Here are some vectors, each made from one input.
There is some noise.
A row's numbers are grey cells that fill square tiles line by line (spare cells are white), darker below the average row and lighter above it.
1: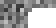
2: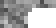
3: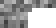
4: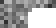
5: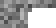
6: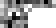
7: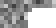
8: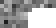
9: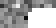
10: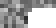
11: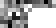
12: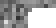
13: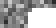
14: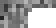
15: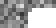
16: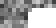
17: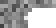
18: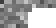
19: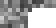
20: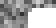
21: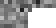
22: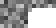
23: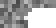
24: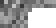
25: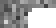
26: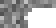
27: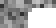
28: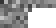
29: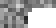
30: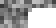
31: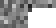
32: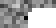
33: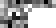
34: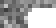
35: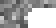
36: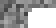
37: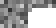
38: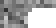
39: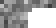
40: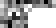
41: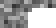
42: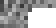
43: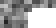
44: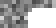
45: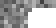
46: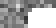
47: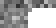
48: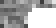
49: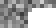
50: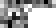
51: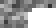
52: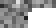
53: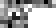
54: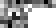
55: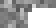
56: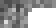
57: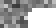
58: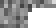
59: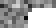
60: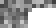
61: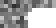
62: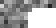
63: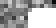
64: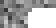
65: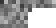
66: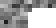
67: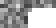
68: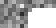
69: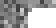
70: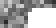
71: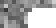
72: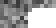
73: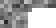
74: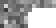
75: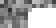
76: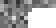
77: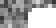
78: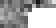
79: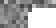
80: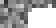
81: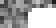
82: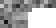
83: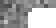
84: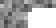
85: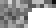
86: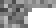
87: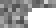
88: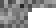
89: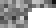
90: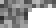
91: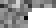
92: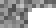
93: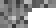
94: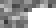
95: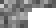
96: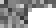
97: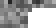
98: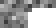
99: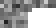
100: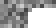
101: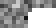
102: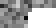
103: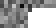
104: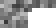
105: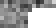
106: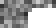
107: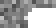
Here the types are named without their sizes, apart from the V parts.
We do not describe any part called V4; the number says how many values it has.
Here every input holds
a list of items, each a true/false value and a value of V4.
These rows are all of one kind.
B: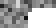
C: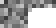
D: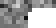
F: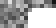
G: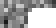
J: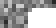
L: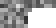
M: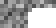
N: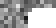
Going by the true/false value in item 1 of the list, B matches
D and F.
